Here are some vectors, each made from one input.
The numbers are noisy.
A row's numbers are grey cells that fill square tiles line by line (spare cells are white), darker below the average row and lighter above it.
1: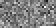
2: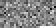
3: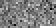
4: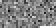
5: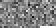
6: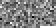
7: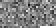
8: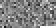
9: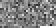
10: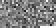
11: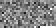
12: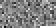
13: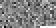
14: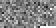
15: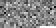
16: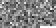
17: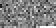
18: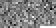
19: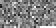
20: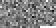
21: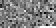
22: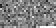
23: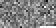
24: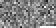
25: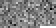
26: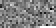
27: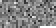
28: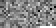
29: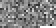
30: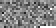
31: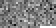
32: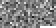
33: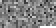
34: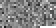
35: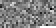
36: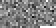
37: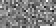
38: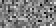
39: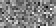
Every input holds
either one of 6 labels, or a point on a 5-point line.
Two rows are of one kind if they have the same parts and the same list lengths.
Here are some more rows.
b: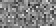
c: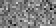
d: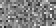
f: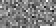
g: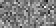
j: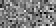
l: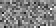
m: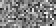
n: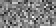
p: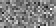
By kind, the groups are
b, d, f, l, m, p
c, g, j, n

